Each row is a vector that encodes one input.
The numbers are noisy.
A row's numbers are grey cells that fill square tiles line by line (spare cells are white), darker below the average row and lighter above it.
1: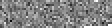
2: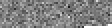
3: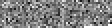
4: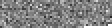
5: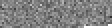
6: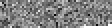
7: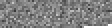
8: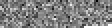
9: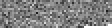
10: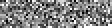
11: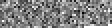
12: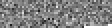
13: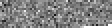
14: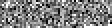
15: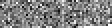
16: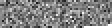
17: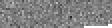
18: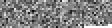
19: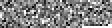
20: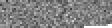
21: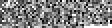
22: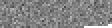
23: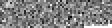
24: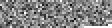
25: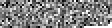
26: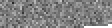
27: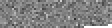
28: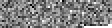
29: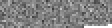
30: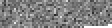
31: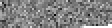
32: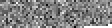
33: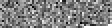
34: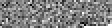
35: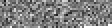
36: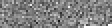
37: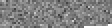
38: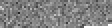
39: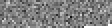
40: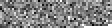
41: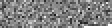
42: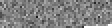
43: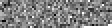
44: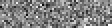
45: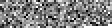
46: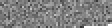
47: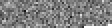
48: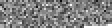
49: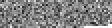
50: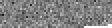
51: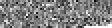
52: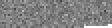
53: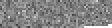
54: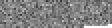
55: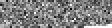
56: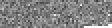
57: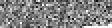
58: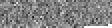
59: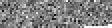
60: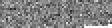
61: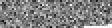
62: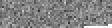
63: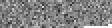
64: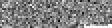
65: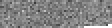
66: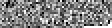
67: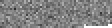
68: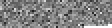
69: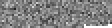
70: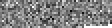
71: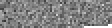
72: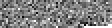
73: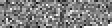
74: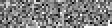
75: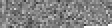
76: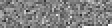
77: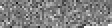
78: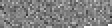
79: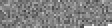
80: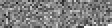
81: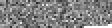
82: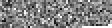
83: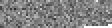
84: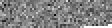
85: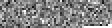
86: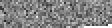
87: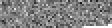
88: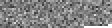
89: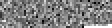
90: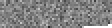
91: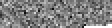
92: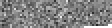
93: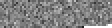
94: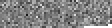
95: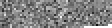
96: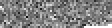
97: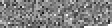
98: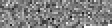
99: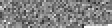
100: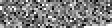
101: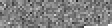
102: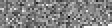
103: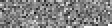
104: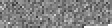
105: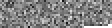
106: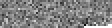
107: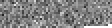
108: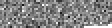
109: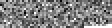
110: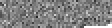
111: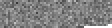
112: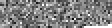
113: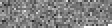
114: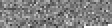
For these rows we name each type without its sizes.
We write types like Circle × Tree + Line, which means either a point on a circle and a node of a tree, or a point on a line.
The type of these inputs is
(Bool × Line + Label) × List(Circle).
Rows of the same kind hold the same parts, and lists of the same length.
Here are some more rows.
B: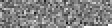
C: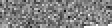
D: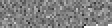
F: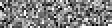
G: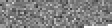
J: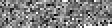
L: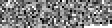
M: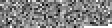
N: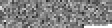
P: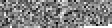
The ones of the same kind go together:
B, N
C
D, M
F, J
G, L
P

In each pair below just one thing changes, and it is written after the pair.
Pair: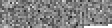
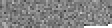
the place on the line
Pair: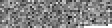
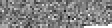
the true/false value
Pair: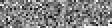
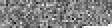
the true/false value
